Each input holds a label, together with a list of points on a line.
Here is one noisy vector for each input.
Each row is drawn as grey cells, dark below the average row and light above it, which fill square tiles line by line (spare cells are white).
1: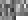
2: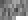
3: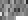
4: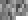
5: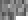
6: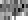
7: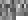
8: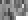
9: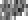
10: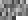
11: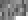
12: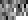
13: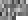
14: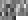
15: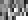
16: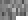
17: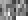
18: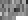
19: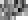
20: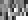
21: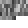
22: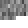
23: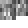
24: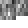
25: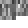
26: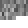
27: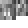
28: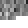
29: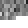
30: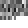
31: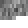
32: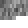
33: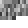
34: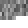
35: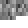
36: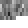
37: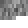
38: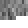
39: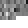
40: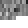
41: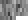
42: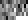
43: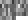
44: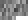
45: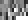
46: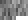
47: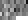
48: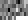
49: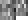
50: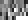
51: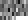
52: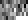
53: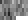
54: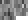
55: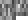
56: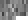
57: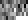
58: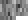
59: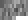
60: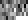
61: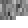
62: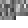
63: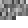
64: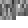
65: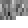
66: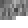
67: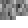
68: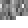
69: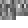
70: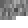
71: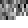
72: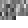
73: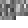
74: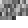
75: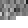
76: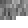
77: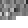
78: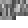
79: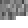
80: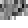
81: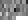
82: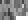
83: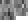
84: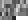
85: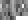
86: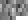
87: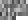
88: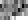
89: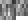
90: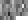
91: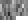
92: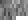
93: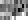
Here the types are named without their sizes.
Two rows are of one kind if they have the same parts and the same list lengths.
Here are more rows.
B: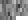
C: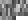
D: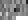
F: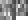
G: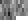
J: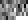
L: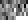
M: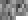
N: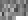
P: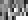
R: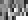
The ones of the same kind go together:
B, D, G
C, F, M, N
J, L, P, R

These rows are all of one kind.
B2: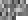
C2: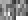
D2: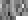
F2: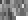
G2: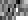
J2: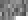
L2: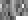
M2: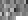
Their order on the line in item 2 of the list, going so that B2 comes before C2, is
J2, G2, B2, M2, C2, F2, L2, D2.
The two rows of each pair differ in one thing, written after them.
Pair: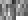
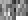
the place on the line in item 1 of the list
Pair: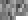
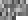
the label
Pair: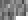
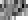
the label
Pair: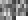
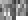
the place on the line in item 2 of the list
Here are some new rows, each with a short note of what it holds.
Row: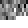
a label, together with the empty list
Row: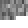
a label, together with a list of two items
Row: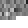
a label, together with a list of two items
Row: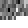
a label, together with a list of two items
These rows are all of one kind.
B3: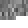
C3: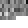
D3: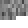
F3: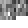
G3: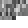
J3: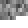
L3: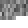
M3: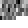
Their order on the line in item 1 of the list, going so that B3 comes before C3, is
J3, M3, G3, D3, B3, L3, F3, C3.
